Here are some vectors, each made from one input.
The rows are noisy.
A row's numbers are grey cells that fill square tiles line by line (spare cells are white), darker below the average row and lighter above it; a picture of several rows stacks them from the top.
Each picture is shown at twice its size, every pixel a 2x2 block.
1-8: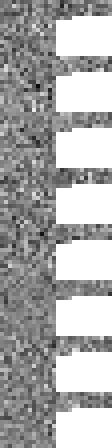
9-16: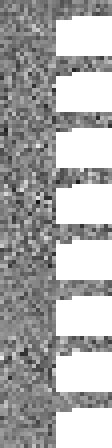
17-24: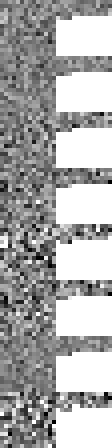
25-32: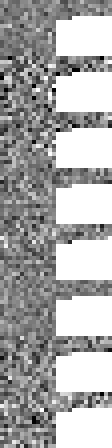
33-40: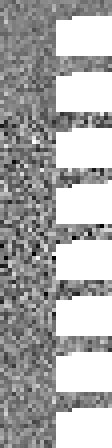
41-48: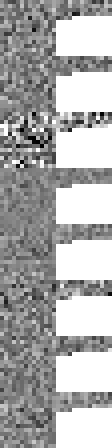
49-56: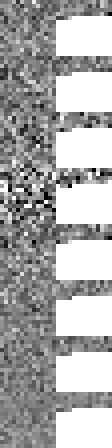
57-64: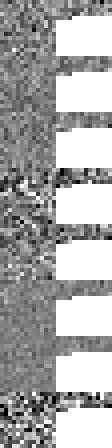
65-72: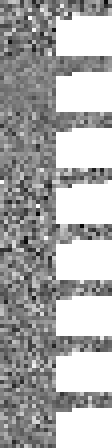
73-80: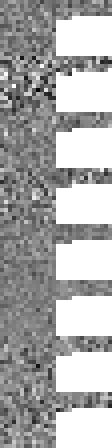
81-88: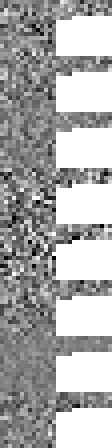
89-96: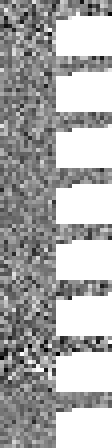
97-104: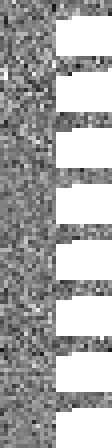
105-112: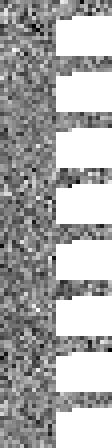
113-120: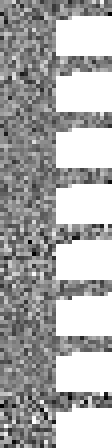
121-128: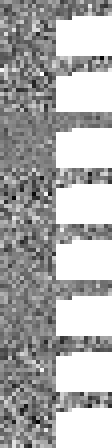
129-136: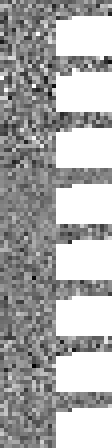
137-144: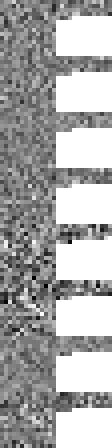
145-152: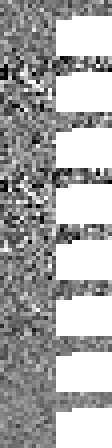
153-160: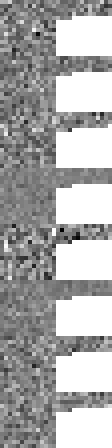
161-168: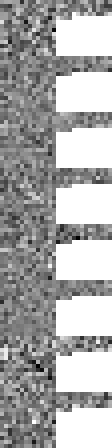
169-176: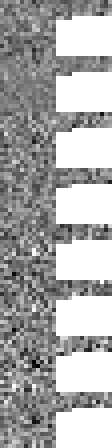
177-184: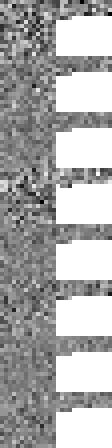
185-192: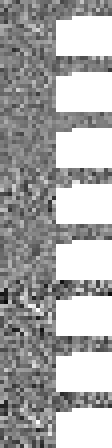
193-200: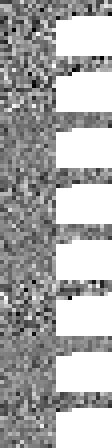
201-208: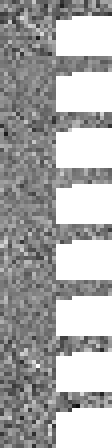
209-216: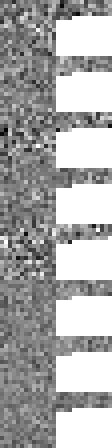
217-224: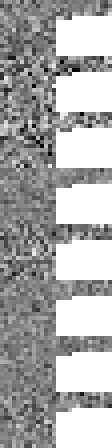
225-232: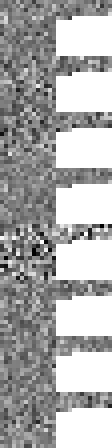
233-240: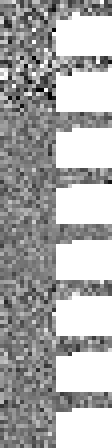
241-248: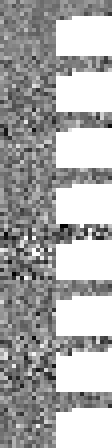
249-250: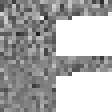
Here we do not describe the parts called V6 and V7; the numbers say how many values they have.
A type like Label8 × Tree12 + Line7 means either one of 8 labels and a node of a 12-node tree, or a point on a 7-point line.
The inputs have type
(Circle8 + Label5) × V6 × V7.
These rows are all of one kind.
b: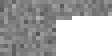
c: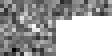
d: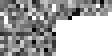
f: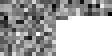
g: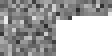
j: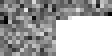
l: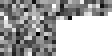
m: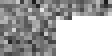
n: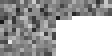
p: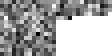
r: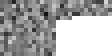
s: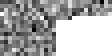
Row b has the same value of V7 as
c, d, n and r.
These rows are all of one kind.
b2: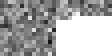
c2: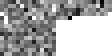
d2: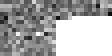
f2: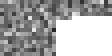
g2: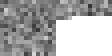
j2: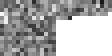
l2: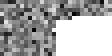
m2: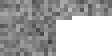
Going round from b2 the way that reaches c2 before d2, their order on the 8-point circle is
b2, f2, m2, c2, j2, l2, g2, d2.
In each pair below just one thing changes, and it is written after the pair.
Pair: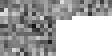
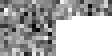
the value of V6
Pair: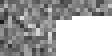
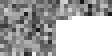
the place on the 8-point circle
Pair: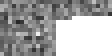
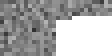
the place on the 8-point circle
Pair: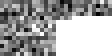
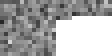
the value of V7
